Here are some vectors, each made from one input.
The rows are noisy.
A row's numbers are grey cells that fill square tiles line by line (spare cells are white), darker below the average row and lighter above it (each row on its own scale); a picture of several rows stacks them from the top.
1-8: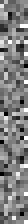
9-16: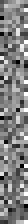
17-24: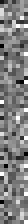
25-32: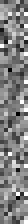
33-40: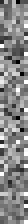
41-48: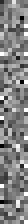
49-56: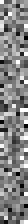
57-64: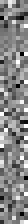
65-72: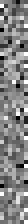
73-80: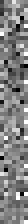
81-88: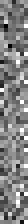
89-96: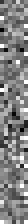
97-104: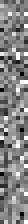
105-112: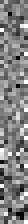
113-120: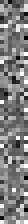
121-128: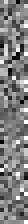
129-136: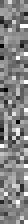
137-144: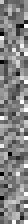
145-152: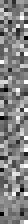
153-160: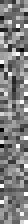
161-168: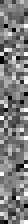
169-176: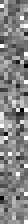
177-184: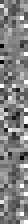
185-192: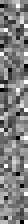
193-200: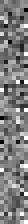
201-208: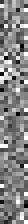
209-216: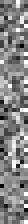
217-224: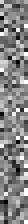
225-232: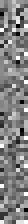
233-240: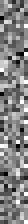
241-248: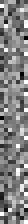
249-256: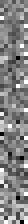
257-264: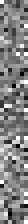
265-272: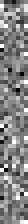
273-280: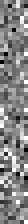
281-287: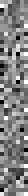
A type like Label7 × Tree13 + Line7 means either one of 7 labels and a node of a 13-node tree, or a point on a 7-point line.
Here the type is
Label10 × Label10 × Label12 + Unit.
